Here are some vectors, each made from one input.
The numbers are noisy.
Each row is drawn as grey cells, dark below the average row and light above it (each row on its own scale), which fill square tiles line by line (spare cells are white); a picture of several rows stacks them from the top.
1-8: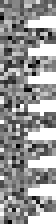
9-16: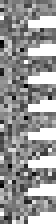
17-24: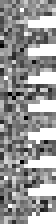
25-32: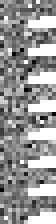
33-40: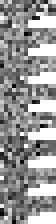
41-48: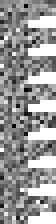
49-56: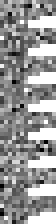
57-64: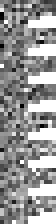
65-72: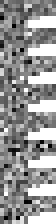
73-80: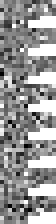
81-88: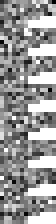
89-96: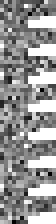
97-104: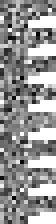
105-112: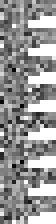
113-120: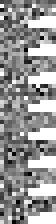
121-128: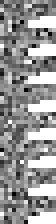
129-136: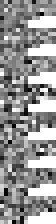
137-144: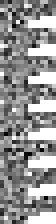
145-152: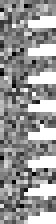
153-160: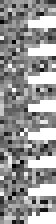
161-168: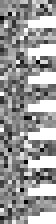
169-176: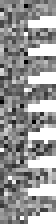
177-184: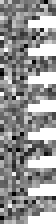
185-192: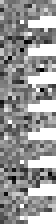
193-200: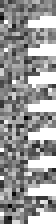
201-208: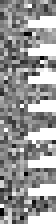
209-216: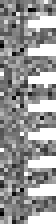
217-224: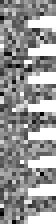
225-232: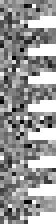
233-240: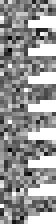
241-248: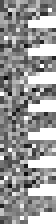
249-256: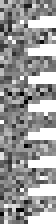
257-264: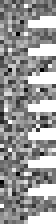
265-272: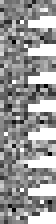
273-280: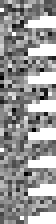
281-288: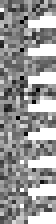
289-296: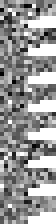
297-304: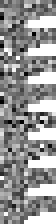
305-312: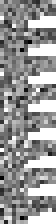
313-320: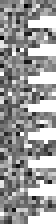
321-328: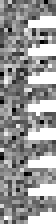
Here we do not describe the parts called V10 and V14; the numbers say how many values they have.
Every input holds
either one of 9 labels and a true/false value, or a value of V10 and a value of V14.
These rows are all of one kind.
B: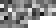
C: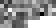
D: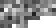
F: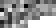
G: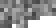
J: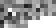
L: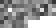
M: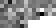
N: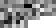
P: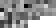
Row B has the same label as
C, L and M.
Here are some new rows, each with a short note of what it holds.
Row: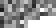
one of 9 labels and a true/false value
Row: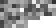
one of 9 labels and a true/false value
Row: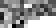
a value of V10 and a value of V14
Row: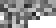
one of 9 labels and a true/false value
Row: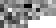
one of 9 labels and a true/false value
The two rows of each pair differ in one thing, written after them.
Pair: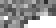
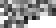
the value of V14
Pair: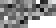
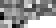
the value of V14
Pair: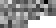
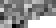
the value of V10
